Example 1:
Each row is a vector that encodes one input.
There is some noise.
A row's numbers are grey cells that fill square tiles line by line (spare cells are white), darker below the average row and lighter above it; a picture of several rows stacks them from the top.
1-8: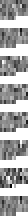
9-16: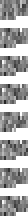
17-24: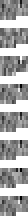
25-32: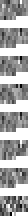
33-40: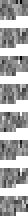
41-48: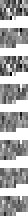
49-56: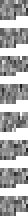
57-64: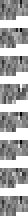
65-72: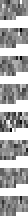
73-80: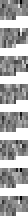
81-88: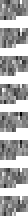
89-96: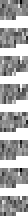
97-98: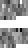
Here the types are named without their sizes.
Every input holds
either a point on a circle, or a fixed value.
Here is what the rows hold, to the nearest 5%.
About 95% of them hold a point on a circle. The rest hold a fixed value.
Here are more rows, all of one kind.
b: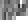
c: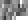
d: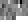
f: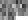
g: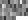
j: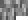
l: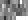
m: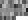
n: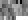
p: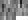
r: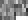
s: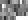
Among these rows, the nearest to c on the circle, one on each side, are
b and l.
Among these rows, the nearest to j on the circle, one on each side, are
p and r.
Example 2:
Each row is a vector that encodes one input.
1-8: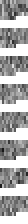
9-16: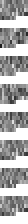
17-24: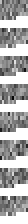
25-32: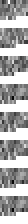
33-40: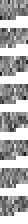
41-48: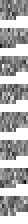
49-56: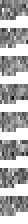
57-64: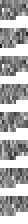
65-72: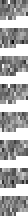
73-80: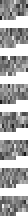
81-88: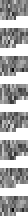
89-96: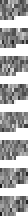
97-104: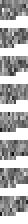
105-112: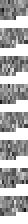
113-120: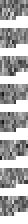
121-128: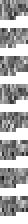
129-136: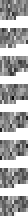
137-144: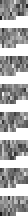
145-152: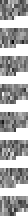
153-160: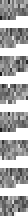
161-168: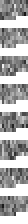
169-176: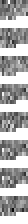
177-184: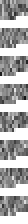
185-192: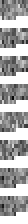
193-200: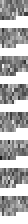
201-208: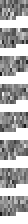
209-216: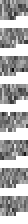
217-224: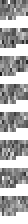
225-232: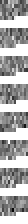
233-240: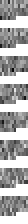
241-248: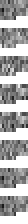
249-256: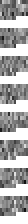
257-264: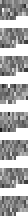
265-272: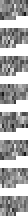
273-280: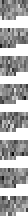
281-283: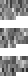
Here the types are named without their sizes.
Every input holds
a node of a tree.
